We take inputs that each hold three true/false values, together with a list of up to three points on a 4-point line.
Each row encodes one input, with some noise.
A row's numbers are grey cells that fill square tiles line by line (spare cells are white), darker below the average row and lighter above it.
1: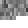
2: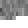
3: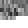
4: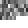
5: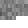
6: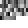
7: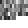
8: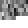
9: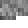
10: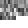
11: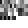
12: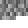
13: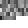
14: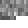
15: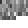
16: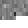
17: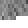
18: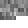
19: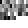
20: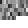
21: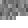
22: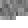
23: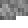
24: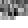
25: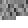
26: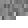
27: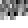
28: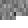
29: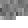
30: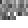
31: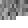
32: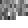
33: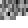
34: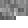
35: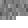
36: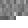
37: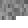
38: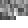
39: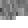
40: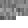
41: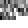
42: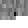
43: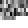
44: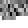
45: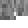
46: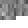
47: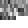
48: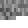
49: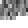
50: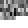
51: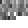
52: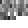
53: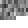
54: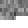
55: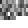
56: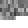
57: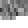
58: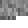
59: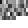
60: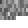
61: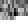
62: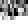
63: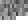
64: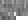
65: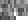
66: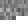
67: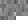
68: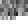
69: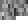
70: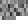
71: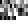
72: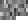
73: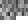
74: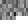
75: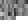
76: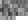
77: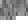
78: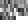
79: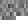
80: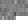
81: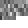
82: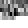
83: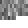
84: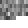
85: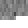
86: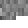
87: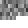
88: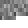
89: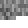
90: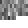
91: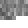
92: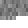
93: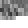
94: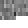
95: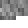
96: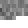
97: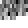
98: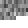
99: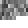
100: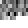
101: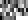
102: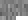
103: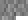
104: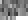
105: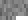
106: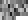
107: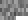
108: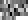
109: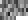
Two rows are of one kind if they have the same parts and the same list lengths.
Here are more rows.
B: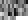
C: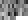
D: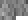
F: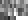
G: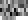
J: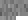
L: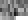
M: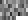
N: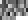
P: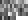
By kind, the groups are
B, M, N
C, F
D, J
G, L, P

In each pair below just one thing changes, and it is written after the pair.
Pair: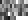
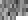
one of the three true/false values
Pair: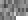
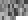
one of the three true/false values
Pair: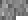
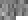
the place on the 4-point line in item 1 of the list
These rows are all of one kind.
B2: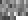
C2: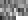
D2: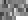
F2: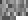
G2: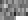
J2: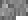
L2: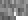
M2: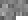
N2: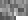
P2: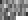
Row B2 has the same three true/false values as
F2 and N2.
